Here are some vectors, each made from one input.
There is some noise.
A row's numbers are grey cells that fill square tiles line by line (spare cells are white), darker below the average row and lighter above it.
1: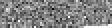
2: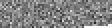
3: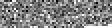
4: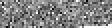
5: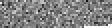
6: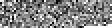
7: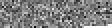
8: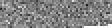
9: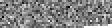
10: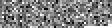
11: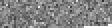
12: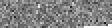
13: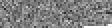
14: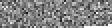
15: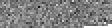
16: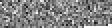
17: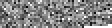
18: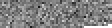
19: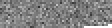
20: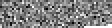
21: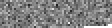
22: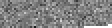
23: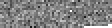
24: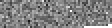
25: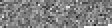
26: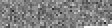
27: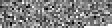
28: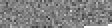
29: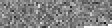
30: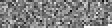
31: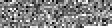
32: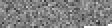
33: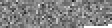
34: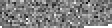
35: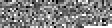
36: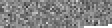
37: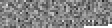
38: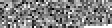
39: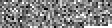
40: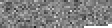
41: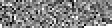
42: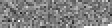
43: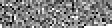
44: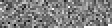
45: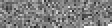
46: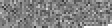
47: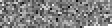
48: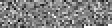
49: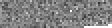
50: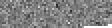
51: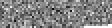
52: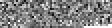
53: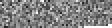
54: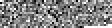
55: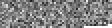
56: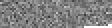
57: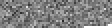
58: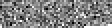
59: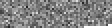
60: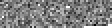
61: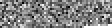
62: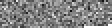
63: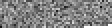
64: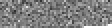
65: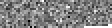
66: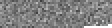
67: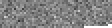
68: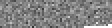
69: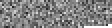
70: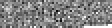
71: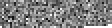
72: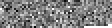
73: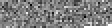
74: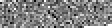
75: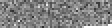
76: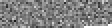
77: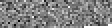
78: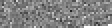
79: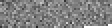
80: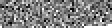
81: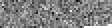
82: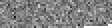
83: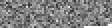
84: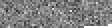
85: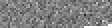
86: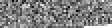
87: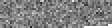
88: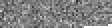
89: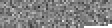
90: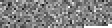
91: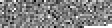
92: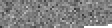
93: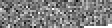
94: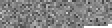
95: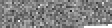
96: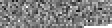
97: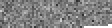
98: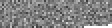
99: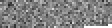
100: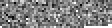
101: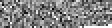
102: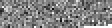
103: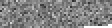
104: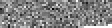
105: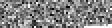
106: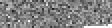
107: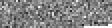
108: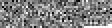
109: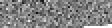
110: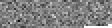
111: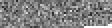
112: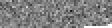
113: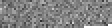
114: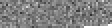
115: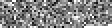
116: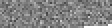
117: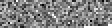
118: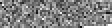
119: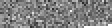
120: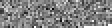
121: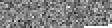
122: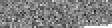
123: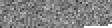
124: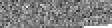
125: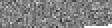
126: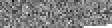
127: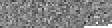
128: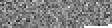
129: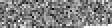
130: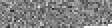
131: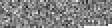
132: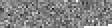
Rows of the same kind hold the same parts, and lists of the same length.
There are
5 kinds of row.
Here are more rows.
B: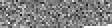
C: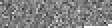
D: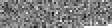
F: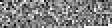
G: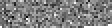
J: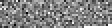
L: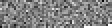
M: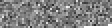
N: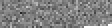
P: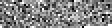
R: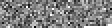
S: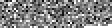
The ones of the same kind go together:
B, F, M
C, D
G
J, L, N, R
P, S

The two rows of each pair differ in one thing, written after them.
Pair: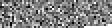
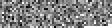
the true/false value
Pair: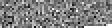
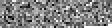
the true/false value
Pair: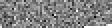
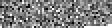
the label
